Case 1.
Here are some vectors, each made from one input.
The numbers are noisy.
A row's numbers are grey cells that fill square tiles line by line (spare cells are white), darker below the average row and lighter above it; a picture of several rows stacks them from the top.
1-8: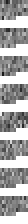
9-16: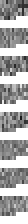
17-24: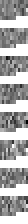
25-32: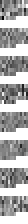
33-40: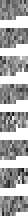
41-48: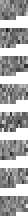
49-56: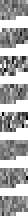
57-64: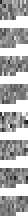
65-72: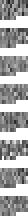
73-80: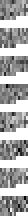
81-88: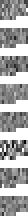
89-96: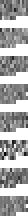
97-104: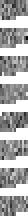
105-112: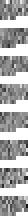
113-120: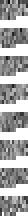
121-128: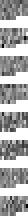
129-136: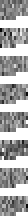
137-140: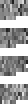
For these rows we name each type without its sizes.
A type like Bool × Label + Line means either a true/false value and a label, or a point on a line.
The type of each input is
List(Line).
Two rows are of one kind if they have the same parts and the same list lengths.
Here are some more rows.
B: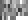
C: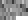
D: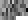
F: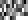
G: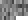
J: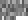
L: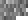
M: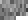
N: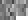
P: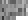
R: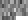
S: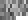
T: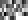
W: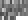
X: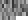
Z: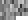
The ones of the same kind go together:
B, D, J, W
C, G, M, N, S, Z
F, T
L, P, R, X

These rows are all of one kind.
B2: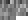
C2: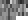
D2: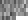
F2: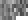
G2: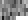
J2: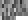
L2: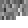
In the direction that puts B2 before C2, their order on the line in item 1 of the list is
B2, C2, L2, G2, D2, J2, F2.
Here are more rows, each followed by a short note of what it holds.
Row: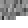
a list of three items
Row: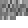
a list of one item
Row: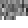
a list of one item
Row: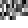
the empty list
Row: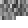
a list of three items
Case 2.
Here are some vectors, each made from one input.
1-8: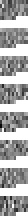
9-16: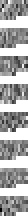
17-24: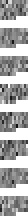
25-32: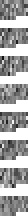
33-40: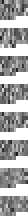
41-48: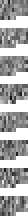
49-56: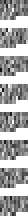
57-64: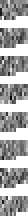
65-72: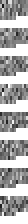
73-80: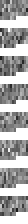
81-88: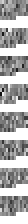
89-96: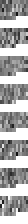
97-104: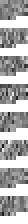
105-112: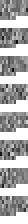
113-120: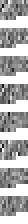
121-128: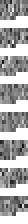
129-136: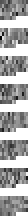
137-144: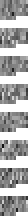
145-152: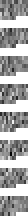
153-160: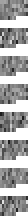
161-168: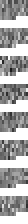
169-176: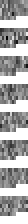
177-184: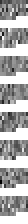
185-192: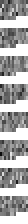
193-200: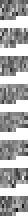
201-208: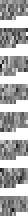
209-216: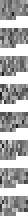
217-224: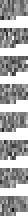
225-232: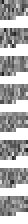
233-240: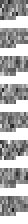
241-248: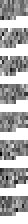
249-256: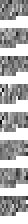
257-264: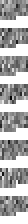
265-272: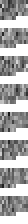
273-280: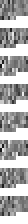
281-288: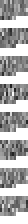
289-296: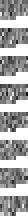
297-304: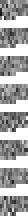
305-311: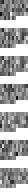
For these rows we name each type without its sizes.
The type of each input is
Bool × Circle × Line.
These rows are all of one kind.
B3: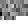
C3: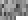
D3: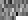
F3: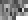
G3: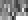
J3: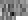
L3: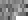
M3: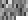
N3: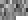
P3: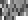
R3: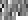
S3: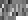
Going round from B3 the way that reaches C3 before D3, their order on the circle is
B3, C3, G3, N3, S3, F3, M3, J3, R3, P3, L3, D3.
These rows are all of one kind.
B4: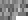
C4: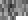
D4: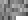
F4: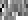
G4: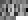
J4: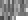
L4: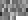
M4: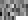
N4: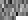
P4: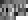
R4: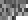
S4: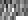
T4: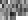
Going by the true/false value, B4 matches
C4, D4, J4 and N4.
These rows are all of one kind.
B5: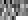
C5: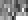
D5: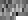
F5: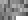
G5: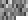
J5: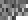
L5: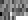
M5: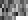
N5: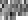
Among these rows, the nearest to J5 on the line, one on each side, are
B5 and C5.
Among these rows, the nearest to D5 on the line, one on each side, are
B5 and M5.
